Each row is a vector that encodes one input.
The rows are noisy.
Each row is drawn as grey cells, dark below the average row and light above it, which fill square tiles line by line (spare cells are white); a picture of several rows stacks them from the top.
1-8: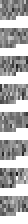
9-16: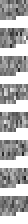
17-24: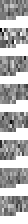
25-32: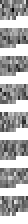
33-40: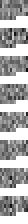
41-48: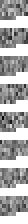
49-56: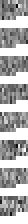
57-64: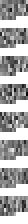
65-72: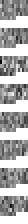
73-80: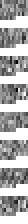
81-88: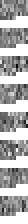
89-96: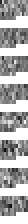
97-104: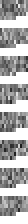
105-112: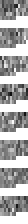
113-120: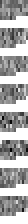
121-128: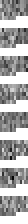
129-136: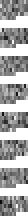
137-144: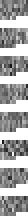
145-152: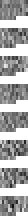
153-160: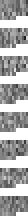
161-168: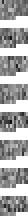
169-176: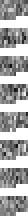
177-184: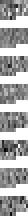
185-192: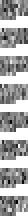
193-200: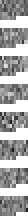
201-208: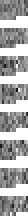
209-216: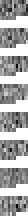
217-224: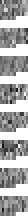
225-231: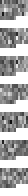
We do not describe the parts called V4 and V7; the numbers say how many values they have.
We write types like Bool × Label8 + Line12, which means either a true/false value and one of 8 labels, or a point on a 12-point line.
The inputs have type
Bool × V7 + (Label9 × V4 + List2(Line6)) × Line5.
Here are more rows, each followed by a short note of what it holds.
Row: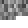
a point on a 5-point line, together with a list of one item
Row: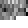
a point on a 5-point line, together with the empty list
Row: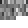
a point on a 5-point line, together with the empty list
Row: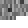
a true/false value and a value of V7
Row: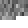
a point on a 5-point line, together with the empty list
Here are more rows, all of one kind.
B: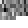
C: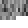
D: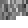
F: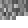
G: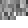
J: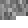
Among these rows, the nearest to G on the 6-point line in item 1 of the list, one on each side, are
B and C.
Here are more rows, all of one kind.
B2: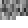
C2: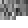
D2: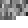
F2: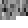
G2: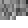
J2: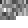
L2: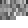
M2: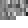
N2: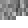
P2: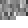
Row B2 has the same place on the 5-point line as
F2 and P2.
